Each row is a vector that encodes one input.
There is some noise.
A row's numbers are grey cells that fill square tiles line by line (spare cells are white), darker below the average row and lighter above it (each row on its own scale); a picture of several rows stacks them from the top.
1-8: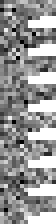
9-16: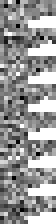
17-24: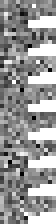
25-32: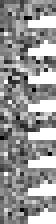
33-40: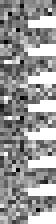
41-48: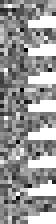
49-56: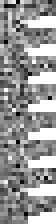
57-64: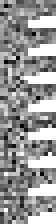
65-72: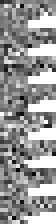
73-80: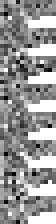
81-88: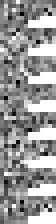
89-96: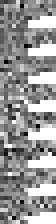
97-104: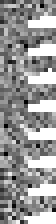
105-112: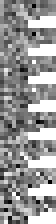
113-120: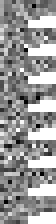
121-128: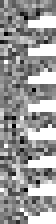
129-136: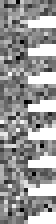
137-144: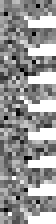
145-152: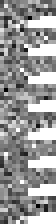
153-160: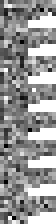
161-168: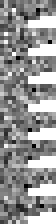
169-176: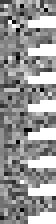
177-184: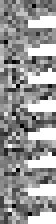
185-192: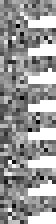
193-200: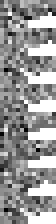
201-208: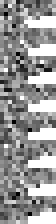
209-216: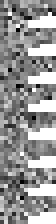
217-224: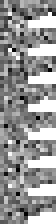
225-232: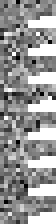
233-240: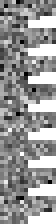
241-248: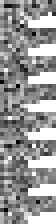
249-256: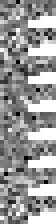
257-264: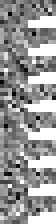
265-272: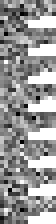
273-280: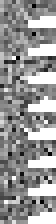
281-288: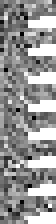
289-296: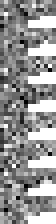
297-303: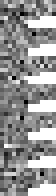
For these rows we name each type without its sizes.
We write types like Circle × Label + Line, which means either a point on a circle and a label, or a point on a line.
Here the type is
(Bool × Bool × Bool × Bool + (Label + Line) × Line) × Label.
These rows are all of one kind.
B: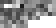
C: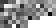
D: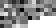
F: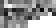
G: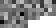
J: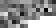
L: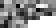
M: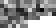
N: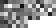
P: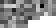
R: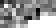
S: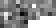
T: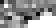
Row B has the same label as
F and M.
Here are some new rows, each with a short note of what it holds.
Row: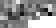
a label and four true/false values
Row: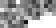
two labels and a point on a line
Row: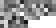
two labels and a point on a line
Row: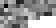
a label and a point on each of two lines
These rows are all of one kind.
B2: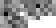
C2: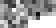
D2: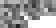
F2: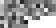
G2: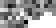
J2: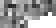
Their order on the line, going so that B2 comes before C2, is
G2, D2, F2, J2, B2, C2.
